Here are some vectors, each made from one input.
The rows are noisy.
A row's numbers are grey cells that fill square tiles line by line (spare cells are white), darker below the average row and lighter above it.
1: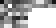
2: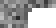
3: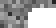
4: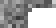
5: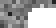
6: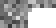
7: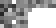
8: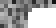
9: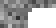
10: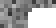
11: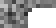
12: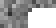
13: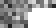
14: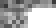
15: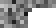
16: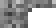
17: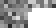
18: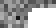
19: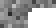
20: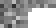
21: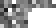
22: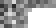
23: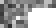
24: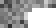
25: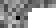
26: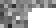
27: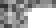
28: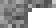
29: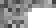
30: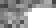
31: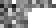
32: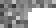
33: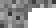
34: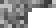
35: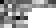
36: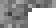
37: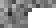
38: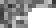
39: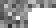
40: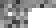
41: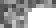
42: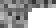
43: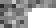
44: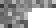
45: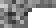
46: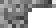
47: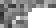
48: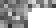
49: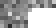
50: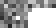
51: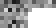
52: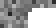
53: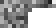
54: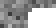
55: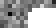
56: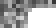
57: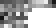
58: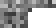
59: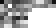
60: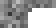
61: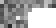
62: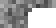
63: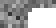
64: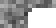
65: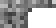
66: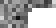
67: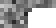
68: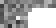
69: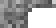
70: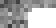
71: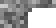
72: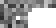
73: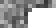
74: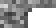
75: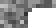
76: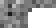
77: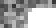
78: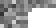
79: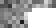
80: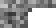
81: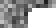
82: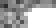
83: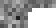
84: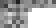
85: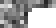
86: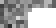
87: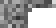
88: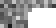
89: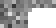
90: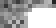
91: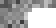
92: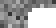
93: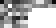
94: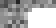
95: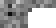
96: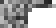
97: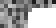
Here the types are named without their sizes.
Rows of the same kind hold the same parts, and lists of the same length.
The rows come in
3 kinds.
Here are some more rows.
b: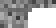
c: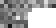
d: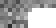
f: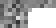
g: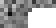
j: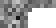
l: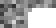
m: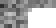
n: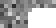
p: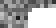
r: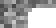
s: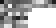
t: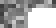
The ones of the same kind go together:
b, g, j, p
c, d, f, l, m, n, r, t
s

